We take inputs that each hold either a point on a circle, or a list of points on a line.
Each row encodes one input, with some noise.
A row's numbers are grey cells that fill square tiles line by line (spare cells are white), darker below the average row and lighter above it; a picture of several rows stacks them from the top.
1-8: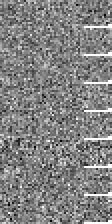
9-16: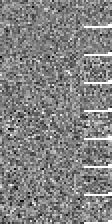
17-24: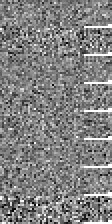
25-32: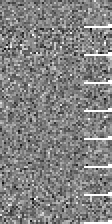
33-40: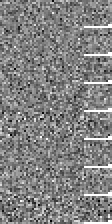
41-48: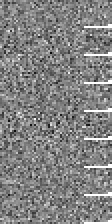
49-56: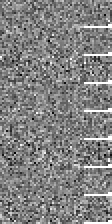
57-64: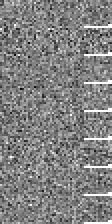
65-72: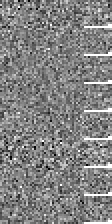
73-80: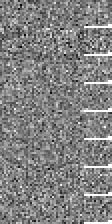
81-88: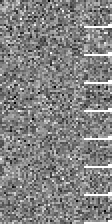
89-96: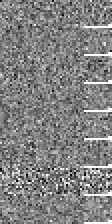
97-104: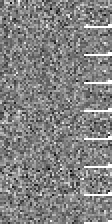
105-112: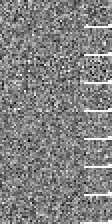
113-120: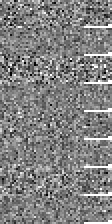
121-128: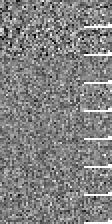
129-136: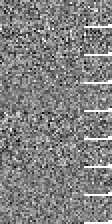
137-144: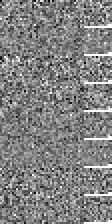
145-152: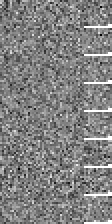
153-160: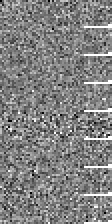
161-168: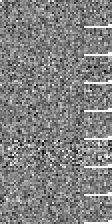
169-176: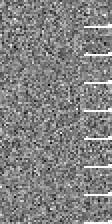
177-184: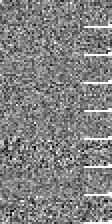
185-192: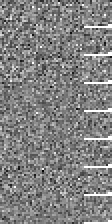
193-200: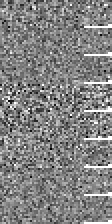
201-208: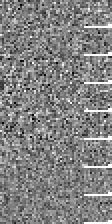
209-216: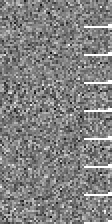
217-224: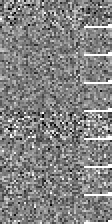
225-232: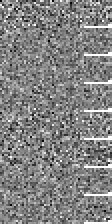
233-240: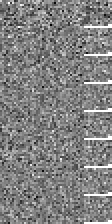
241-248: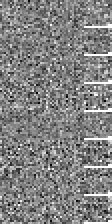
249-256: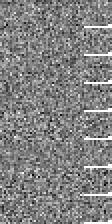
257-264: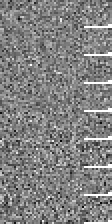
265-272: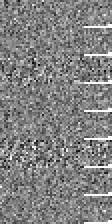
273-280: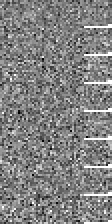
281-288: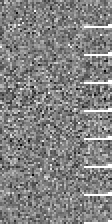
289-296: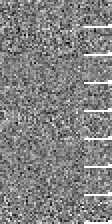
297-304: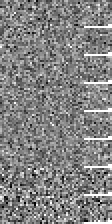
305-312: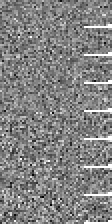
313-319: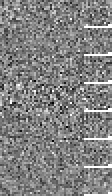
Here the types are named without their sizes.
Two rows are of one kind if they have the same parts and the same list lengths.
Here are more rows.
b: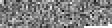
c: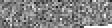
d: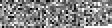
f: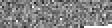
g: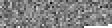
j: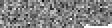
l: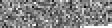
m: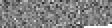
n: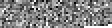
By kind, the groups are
b
c, f, g, m
d, n
j, l

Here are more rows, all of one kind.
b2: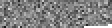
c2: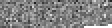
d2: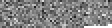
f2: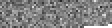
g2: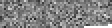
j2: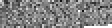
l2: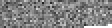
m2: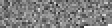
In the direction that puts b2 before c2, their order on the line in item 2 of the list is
g2, b2, m2, f2, j2, c2, d2, l2.
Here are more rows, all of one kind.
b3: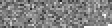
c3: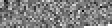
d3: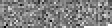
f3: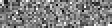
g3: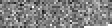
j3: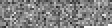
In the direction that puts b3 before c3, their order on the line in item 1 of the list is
g3, b3, f3, c3, d3, j3.
